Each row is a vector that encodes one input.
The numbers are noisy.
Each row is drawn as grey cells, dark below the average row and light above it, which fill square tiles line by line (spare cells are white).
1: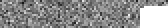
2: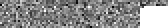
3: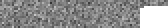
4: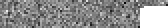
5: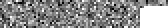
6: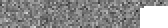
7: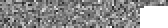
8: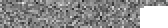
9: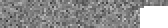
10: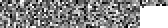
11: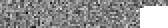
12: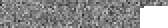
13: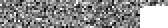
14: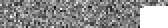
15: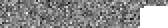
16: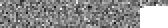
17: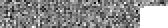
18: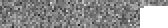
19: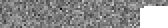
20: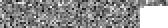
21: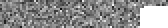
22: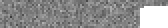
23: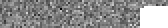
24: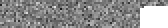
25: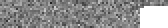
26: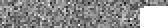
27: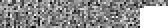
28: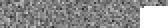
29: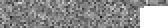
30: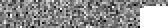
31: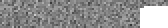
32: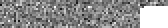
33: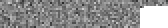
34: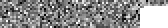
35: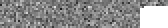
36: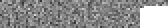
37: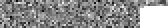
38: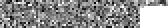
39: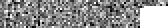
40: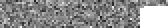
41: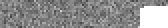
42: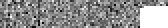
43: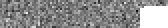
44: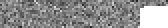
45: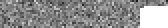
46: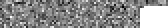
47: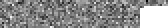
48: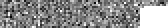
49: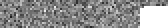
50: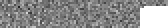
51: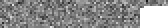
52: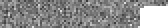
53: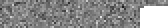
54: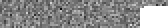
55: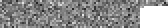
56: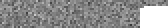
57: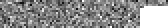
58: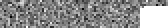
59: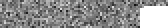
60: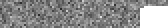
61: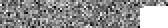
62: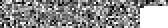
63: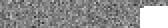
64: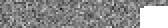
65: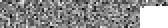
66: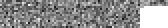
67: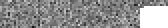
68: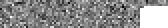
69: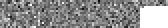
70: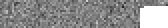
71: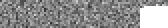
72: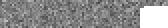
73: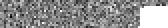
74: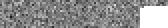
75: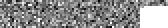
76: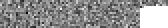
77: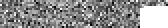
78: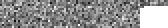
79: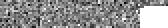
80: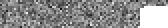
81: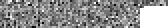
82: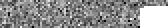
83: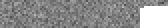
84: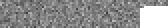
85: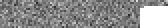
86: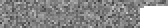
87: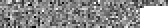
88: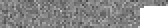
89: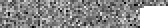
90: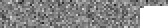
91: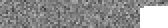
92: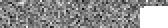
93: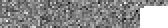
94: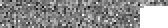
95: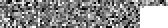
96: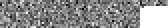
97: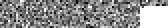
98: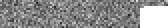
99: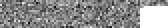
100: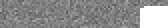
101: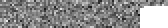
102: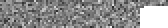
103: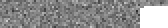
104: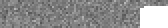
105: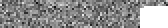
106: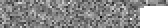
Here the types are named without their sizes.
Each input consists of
a point on each of two lines.
